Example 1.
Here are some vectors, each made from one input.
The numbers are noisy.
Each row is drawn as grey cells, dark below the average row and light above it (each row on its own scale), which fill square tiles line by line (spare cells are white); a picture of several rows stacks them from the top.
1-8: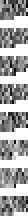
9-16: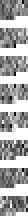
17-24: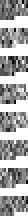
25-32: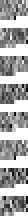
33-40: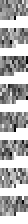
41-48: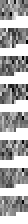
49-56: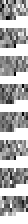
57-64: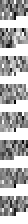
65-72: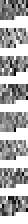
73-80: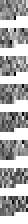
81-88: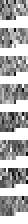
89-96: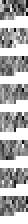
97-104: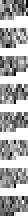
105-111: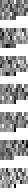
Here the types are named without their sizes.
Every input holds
a point on a line.
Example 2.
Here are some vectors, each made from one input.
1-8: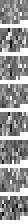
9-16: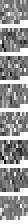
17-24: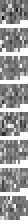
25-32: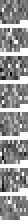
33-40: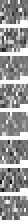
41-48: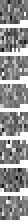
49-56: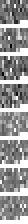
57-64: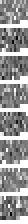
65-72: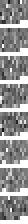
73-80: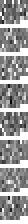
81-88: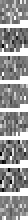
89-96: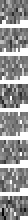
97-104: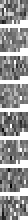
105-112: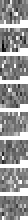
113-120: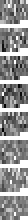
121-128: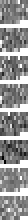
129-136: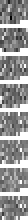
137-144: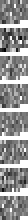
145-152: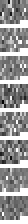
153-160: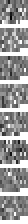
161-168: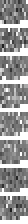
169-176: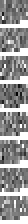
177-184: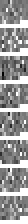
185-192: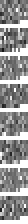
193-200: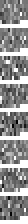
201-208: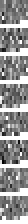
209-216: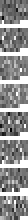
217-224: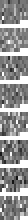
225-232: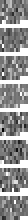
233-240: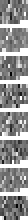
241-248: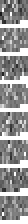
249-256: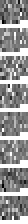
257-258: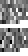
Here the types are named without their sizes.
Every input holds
a label.
